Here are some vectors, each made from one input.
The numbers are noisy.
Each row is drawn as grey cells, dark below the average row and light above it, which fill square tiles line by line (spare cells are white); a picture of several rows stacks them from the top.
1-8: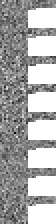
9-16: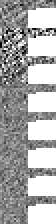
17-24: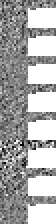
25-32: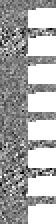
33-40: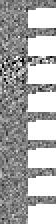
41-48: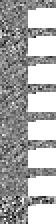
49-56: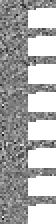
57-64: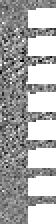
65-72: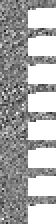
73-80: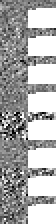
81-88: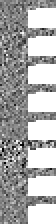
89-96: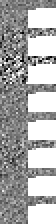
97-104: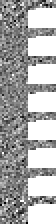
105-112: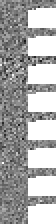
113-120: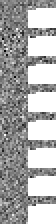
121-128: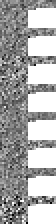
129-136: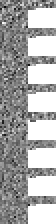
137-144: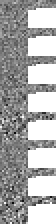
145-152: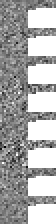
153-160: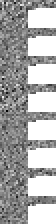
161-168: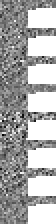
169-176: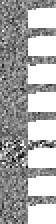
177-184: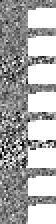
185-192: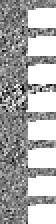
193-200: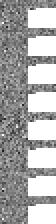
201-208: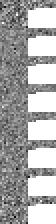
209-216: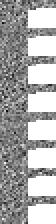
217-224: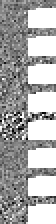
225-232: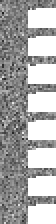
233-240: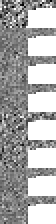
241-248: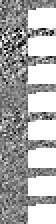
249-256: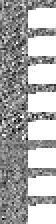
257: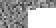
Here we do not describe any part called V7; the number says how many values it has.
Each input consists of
a point on a 9-point circle, together with a list of up to two items, each one of 12 labels and a value of V7.
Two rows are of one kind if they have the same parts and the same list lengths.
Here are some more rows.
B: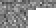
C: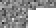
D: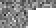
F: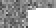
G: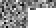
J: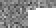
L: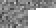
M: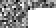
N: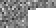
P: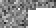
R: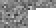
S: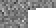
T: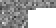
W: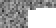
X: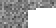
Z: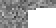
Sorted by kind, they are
B, D, N, R, S, T, X, Z
C, L, M, P
F, G, J, W

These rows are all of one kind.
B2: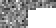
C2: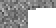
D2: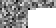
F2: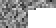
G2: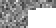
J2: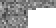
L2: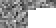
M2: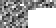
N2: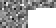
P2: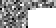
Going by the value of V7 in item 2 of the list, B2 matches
C2, J2, L2 and M2.
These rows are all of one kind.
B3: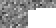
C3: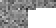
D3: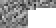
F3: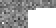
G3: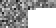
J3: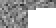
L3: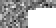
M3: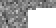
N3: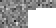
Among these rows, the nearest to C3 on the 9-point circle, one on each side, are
F3 and L3.
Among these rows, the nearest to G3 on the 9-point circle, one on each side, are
B3 and M3.
